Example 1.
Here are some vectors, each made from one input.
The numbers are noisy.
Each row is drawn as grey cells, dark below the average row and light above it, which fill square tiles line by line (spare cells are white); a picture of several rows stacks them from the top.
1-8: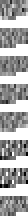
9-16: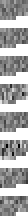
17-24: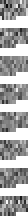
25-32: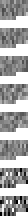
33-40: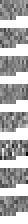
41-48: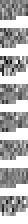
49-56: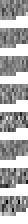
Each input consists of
a point on an 8-point line.
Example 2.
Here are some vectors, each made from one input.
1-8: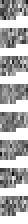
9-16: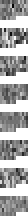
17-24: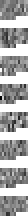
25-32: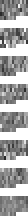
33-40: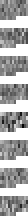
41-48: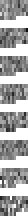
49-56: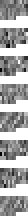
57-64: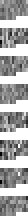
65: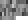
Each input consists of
one of 11 labels.
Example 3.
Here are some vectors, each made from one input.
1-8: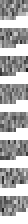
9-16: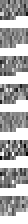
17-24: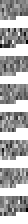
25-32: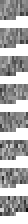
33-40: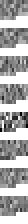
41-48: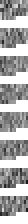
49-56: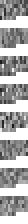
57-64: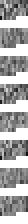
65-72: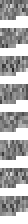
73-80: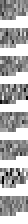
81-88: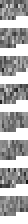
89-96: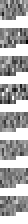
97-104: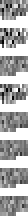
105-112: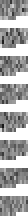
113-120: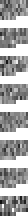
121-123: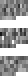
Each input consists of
a point on a 19-point line.
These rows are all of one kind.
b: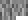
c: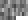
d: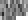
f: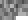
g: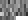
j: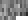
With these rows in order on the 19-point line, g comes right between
b and j.
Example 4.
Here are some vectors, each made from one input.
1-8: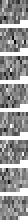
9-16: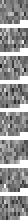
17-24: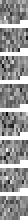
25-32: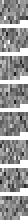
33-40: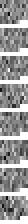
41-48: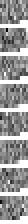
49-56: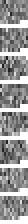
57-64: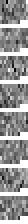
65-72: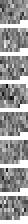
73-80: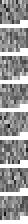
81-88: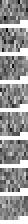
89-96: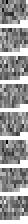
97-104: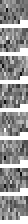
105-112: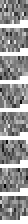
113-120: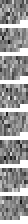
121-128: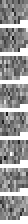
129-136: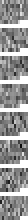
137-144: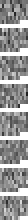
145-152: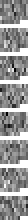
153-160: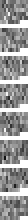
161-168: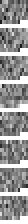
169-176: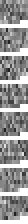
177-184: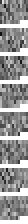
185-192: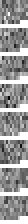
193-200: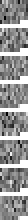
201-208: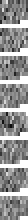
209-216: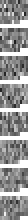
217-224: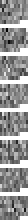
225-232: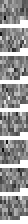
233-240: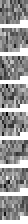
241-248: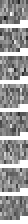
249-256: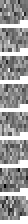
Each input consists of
a point on each of two 13-point lines.
